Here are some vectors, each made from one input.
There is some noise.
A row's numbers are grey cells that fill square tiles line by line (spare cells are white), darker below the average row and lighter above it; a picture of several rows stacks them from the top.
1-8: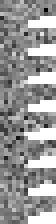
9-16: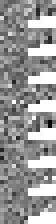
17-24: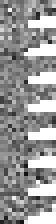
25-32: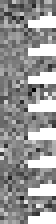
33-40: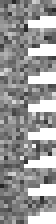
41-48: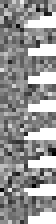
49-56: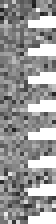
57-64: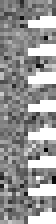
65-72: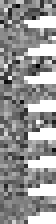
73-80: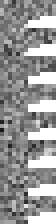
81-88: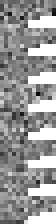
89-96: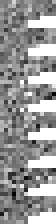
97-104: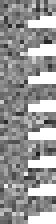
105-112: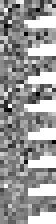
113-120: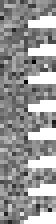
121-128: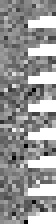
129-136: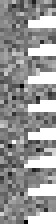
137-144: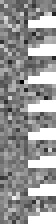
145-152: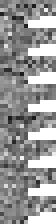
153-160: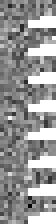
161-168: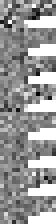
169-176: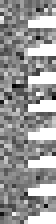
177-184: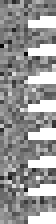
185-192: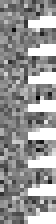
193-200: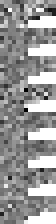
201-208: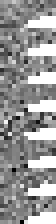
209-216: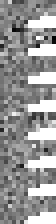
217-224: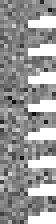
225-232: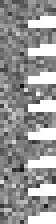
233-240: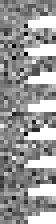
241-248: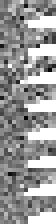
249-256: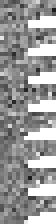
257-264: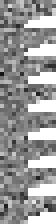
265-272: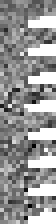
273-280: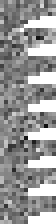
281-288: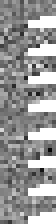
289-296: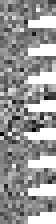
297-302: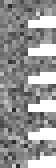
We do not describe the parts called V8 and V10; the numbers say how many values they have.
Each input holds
either a fixed value, or one of 7 labels, five labels (each one of 9), a true/false value, a value of V8 and a value of V10.
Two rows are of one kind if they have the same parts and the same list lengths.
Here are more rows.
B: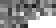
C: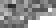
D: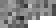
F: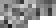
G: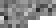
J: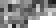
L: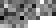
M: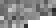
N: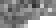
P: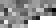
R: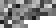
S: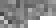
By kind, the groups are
B, C, D, F, G, J, L, M, N, P, S
R

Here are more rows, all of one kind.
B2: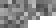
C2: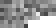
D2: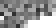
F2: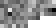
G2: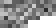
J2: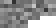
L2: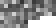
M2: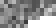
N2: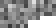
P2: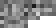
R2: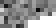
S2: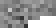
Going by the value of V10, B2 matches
C2, L2 and M2.
